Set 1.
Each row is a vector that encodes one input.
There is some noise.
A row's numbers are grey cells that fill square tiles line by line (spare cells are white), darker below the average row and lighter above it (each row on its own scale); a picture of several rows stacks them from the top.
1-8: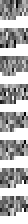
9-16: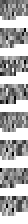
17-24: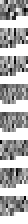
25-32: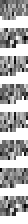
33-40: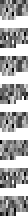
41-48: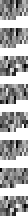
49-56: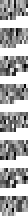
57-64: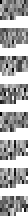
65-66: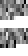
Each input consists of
a point on a 10-point circle.
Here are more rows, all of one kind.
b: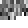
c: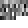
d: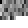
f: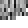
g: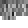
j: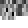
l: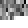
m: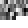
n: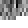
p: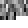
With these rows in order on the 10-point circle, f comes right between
c and d.
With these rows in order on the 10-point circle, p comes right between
c and m.
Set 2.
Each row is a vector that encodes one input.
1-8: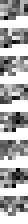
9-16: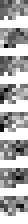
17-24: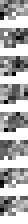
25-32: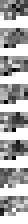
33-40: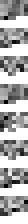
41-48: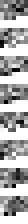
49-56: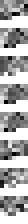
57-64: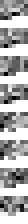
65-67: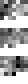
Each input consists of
a point on a 10-point line.
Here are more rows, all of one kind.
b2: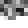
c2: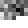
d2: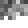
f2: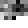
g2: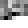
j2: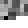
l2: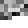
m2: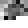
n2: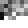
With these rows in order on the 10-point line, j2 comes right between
g2 and m2.
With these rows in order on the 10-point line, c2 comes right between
b2 and f2.
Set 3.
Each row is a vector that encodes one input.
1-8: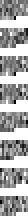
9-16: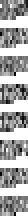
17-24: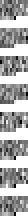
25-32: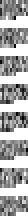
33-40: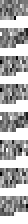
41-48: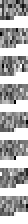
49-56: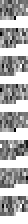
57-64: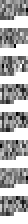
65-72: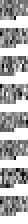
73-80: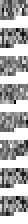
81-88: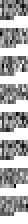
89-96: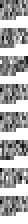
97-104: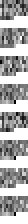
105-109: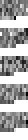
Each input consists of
either a fixed value, or three true/false values.
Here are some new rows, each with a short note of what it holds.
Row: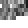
a fixed value
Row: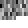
three true/false values
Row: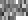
three true/false values
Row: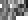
a fixed value
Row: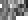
a fixed value
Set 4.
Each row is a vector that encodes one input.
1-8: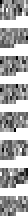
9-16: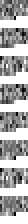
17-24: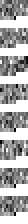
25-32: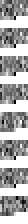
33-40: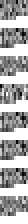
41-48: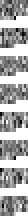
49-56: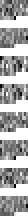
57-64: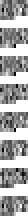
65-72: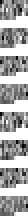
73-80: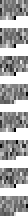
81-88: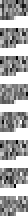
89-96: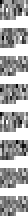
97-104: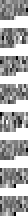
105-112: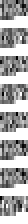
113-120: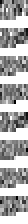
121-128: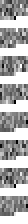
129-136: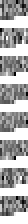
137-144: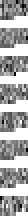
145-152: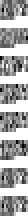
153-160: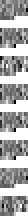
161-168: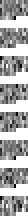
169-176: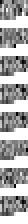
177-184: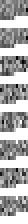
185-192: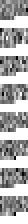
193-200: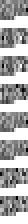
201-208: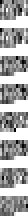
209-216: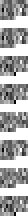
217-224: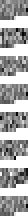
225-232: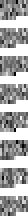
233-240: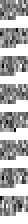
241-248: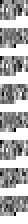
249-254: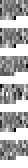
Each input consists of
either a fixed value, or three true/false values.
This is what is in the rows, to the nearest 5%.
A few of them hold a fixed value. The rest hold three true/false values.
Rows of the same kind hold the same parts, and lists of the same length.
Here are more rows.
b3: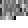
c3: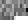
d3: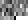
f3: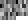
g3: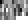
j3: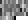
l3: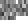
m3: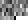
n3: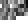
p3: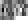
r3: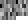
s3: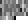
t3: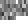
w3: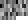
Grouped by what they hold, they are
b3, c3, d3, f3, g3, j3, l3, m3, p3, r3, s3, t3, w3
n3

